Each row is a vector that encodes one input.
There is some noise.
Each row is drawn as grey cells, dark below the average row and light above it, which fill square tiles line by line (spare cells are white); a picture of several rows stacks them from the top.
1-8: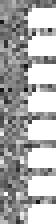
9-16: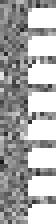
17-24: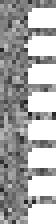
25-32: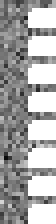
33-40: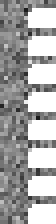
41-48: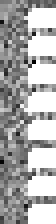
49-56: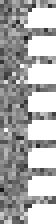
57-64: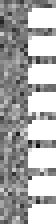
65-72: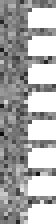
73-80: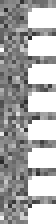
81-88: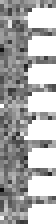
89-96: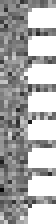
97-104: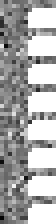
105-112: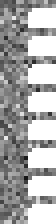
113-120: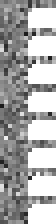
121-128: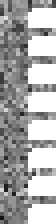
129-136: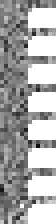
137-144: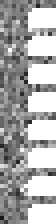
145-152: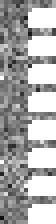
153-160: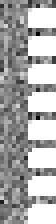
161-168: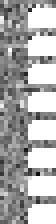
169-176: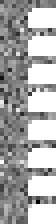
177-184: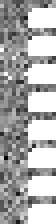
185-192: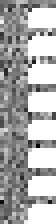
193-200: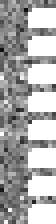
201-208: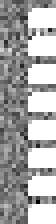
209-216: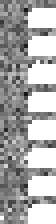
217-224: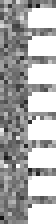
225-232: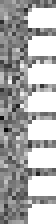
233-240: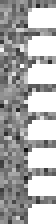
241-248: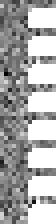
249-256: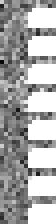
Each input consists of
a point on a 16-point circle, together with either a fixed value, or a node of a 9-node tree.
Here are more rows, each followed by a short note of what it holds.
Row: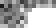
a point on a 16-point circle and a node of a 9-node tree
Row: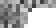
a point on a 16-point circle and a node of a 9-node tree
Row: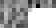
a point on a 16-point circle
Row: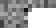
a point on a 16-point circle
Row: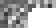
a point on a 16-point circle and a node of a 9-node tree
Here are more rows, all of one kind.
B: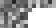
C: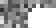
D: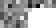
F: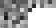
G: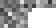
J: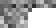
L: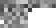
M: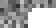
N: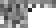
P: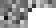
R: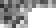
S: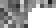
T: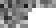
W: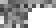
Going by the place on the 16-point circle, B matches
C, T and W.
